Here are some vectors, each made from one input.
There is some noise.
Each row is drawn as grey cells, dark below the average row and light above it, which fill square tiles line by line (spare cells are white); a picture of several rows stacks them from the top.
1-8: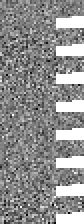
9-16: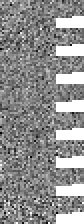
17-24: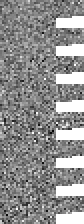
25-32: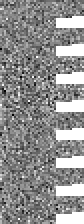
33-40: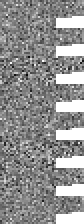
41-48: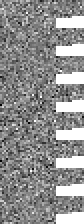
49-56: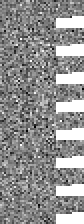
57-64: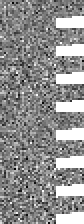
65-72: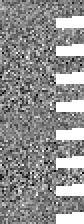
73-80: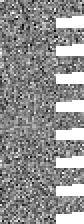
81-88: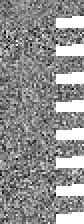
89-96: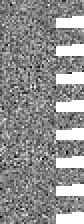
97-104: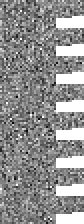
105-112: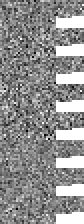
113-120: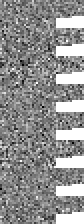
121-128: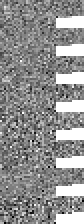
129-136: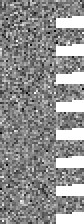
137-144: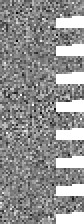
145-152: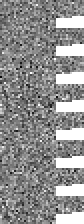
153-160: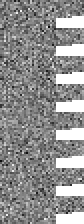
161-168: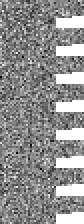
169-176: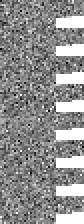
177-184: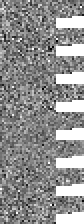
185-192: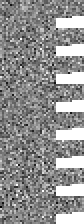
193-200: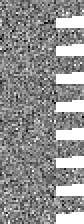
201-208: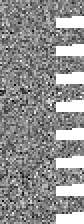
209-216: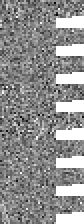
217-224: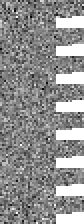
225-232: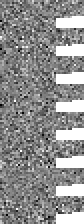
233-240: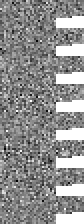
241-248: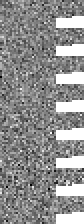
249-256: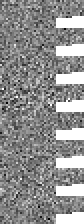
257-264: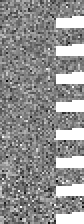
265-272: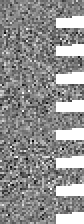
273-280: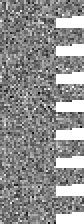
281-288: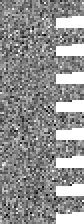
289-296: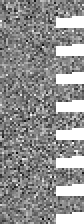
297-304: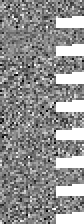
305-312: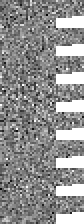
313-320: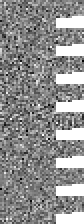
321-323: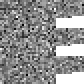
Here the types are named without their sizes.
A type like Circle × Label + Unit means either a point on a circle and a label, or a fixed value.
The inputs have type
Circle × Tree + Line.
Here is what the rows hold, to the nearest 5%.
About 65% of them hold a point on a circle and a node of a tree. The rest hold a point on a line.
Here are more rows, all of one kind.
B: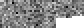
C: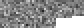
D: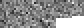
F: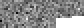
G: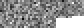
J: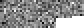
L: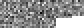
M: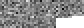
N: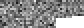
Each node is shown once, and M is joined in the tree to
B and G.
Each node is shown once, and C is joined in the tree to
G and L.
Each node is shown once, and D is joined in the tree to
F and G.
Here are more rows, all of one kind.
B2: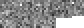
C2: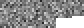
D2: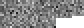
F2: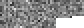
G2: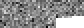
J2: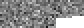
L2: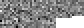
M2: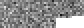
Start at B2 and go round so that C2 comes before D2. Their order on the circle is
B2, J2, F2, C2, G2, M2, L2, D2.
